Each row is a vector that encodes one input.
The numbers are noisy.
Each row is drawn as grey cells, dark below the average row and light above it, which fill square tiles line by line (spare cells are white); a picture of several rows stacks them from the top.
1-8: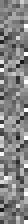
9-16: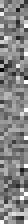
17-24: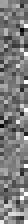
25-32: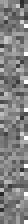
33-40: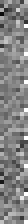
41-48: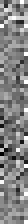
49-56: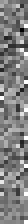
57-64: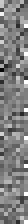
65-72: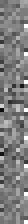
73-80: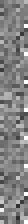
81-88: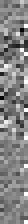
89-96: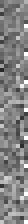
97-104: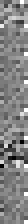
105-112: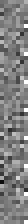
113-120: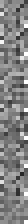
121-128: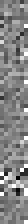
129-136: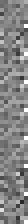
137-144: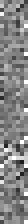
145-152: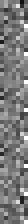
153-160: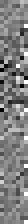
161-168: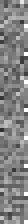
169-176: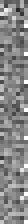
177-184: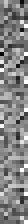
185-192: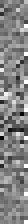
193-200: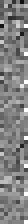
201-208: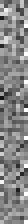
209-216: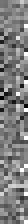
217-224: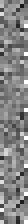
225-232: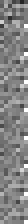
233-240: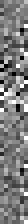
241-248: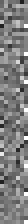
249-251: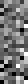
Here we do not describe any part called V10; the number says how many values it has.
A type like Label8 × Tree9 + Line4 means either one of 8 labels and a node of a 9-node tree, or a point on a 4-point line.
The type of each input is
Line4 × Line4 × Line4 + Line5 + V10.
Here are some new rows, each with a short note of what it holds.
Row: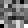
a point on a 5-point line
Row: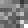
a point on each of three 4-point lines
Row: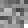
a point on a 5-point line
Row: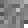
a value of V10
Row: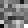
a point on a 5-point line
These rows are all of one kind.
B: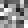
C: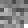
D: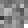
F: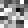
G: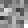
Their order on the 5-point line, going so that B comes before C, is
B, D, G, F, C.
